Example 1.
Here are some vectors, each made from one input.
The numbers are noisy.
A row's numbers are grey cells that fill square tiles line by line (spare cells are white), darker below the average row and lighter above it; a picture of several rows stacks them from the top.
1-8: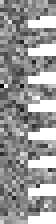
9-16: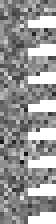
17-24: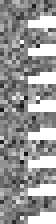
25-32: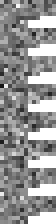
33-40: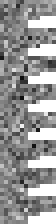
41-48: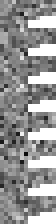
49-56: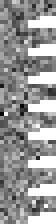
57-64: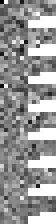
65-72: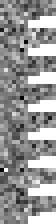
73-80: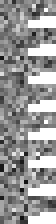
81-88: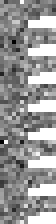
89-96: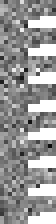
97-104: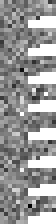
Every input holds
one of 6 labels, together with a list of up to two points on a 5-point line.
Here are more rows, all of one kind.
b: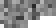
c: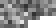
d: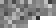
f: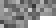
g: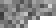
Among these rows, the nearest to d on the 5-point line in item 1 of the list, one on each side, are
b and g.
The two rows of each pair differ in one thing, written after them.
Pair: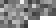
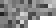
the label
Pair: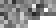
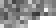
the place on the 5-point line in item 1 of the list
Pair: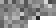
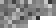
the place on the 5-point line in item 1 of the list
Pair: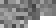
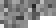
the place on the 5-point line in item 1 of the list
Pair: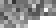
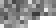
the place on the 5-point line in item 1 of the list
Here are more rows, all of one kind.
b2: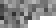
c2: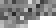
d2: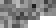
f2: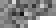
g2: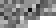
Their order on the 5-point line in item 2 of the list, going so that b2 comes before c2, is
d2, b2, g2, f2, c2.
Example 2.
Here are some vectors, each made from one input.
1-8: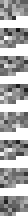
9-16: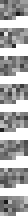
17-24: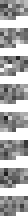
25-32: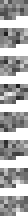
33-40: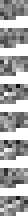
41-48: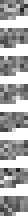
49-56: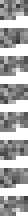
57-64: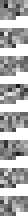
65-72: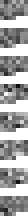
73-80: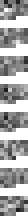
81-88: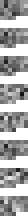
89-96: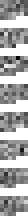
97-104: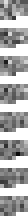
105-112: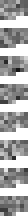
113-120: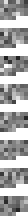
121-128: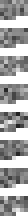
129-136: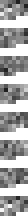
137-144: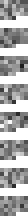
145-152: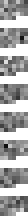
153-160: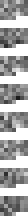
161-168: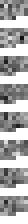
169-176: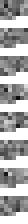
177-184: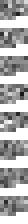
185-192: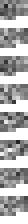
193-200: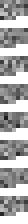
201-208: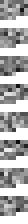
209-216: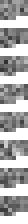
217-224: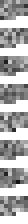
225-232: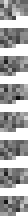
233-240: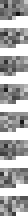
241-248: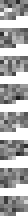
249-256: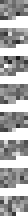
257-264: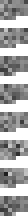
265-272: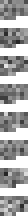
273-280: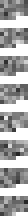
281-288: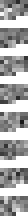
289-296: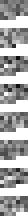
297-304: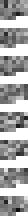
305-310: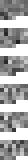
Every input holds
a node of each of two 13-node trees and a true/false value.
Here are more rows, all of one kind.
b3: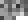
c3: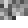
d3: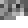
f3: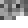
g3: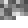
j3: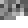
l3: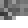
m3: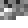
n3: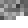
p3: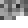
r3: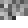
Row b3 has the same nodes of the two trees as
d3, f3, j3 and p3.
